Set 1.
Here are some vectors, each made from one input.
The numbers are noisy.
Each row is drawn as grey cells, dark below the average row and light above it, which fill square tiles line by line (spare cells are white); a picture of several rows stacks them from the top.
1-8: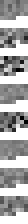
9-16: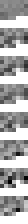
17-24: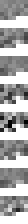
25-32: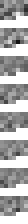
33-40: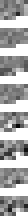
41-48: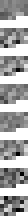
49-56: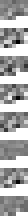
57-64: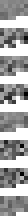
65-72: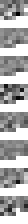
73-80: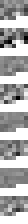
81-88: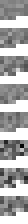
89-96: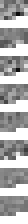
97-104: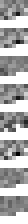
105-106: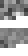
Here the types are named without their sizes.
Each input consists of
either a fixed value, or a node of a tree.
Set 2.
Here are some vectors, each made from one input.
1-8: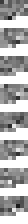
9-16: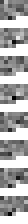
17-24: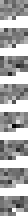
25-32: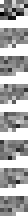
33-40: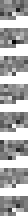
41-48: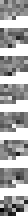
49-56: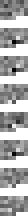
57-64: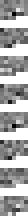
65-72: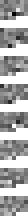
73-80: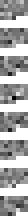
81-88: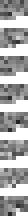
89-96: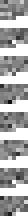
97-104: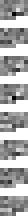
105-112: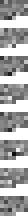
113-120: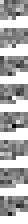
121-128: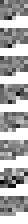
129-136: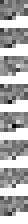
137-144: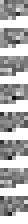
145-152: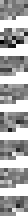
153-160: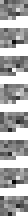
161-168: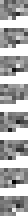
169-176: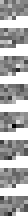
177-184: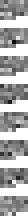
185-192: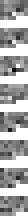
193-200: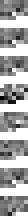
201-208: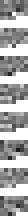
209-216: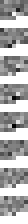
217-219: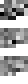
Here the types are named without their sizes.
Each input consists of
either a fixed value, or three true/false values.
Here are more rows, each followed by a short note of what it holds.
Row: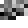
a fixed value
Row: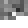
three true/false values
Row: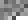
three true/false values
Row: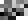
a fixed value
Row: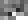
three true/false values
